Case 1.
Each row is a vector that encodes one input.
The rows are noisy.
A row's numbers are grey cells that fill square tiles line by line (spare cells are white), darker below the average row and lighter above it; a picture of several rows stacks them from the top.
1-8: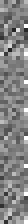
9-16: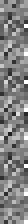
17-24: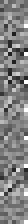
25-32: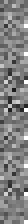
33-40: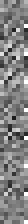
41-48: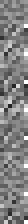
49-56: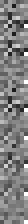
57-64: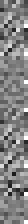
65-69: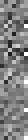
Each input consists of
a point on an 8-point line.
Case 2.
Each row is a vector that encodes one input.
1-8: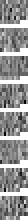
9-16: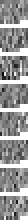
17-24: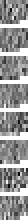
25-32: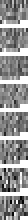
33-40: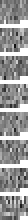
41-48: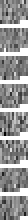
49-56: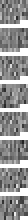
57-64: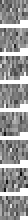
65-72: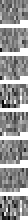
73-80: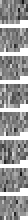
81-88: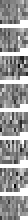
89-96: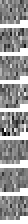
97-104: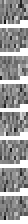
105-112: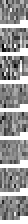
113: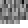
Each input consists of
either a fixed value, or three true/false values.
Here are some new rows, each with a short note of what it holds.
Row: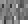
three true/false values
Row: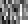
a fixed value
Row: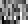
a fixed value
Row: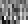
a fixed value
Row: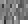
three true/false values
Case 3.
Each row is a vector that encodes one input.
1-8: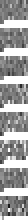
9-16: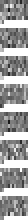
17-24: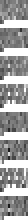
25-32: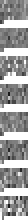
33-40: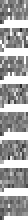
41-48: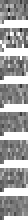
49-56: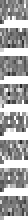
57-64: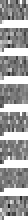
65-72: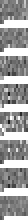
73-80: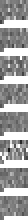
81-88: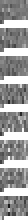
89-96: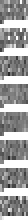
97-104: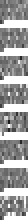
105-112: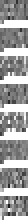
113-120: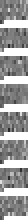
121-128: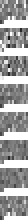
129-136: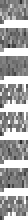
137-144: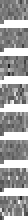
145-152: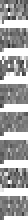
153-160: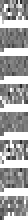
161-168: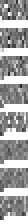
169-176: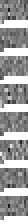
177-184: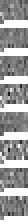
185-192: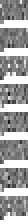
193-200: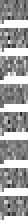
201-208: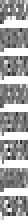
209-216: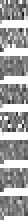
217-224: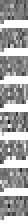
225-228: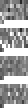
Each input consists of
either a fixed value, or a point on a 4-point line and a point on a 5-point line.
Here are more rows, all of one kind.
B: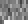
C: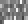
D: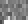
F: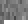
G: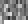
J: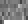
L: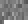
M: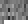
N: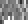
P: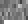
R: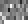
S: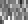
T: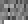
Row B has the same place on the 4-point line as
C, L, M and S.
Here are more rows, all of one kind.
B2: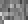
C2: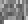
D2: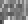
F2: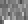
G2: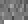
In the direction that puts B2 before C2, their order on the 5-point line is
B2, F2, G2, D2, C2.
